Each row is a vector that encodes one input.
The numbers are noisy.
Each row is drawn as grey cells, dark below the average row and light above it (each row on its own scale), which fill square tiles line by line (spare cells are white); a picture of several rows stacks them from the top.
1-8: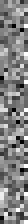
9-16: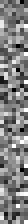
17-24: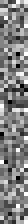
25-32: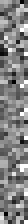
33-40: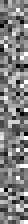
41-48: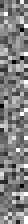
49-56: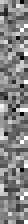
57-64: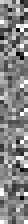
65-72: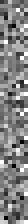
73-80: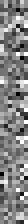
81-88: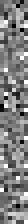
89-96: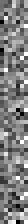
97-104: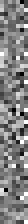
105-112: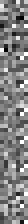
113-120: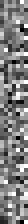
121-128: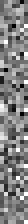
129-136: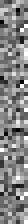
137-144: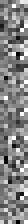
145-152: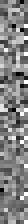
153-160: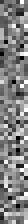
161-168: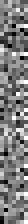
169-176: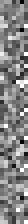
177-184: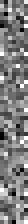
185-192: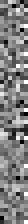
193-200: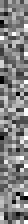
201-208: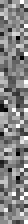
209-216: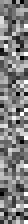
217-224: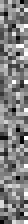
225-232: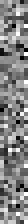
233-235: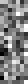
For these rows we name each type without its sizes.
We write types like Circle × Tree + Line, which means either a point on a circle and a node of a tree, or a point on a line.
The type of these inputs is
(Bool × Bool × Bool × Bool × Bool + Unit) × Line × Line × Line × Line.
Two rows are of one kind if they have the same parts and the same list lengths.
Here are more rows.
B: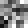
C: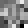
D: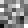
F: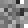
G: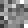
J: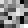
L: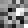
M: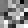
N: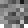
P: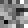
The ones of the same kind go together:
B, C, D, F, G, M, N, P
J, L

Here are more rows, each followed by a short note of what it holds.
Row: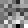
a point on each of four lines
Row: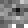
a point on each of four lines and five true/false values
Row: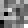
a point on each of four lines and five true/false values
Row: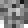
a point on each of four lines
